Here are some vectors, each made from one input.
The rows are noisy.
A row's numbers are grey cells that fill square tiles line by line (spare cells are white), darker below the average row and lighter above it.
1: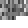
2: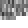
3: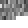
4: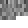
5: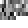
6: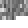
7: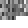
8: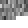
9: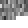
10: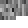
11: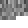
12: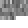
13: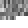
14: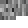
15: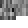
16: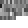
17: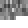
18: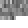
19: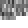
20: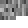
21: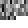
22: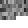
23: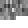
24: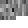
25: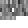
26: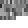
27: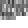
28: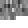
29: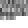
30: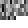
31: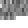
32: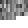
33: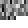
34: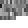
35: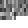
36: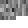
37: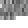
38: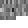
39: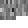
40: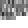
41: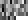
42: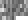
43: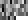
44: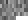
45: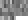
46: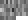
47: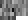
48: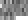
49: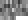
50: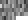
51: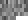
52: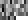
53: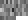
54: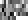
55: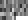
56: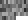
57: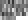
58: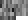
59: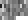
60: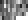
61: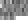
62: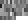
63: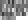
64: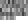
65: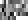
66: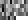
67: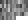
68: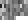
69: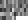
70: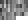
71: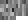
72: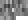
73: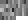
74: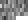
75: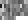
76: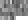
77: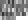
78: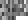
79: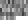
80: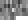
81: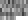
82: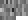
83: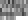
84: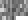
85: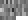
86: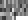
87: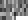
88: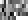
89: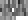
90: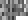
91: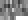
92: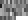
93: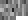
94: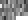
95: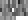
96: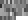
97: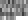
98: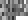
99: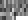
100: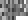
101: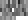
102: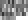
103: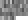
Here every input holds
a true/false value, together with either a fixed value, or a node of a 10-node tree.
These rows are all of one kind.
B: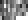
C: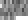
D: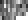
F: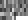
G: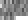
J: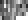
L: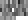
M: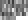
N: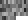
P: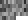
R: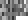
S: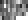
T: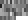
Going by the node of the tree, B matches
D, J, M and S.
